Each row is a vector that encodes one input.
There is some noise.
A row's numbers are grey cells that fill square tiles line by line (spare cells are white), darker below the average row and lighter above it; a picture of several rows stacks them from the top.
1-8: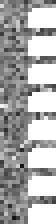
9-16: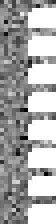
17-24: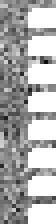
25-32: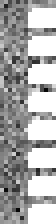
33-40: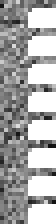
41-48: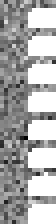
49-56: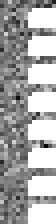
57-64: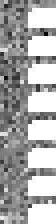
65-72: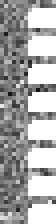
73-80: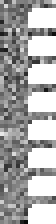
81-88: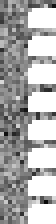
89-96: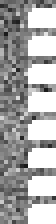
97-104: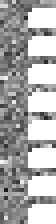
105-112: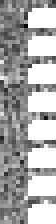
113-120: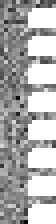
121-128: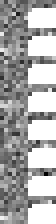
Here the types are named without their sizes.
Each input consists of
a label and a point on a line, together with either a fixed value, or three true/false values.
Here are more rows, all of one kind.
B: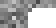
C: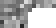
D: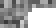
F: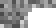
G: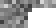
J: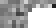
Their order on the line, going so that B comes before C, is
B, C, G, J, F, D.
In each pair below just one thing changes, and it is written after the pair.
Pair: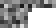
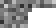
the place on the line
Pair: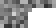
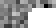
the place on the line
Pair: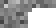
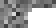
the label
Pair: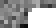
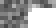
the label
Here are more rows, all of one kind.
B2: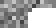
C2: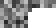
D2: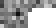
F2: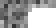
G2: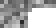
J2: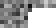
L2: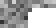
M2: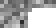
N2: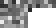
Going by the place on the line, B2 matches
G2 and M2.
